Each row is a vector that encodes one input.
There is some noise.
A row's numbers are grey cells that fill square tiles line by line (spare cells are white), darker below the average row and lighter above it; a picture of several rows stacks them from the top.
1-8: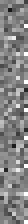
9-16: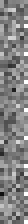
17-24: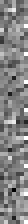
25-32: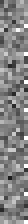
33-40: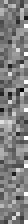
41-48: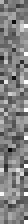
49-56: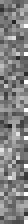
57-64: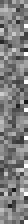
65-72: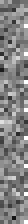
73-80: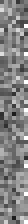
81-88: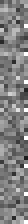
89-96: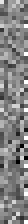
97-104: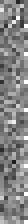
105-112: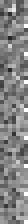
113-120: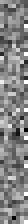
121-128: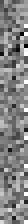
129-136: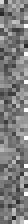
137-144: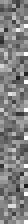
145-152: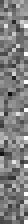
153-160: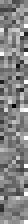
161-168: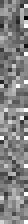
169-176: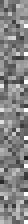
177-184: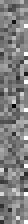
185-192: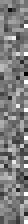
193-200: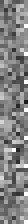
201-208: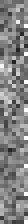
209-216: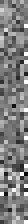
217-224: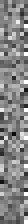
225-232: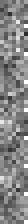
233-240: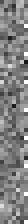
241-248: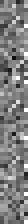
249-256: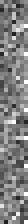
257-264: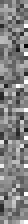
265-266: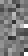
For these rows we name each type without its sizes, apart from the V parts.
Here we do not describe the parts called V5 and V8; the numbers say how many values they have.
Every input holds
a value of V8, together with either a node of a tree, or a true/false value and a value of V5.
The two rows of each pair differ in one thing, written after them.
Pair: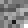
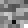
the value of V5
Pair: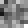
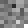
the value of V8
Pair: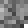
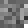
the value of V5
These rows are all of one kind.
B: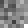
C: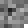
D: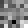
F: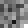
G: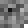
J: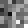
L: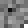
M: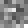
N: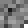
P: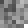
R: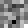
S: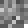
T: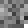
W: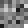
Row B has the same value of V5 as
F, M, S and W.
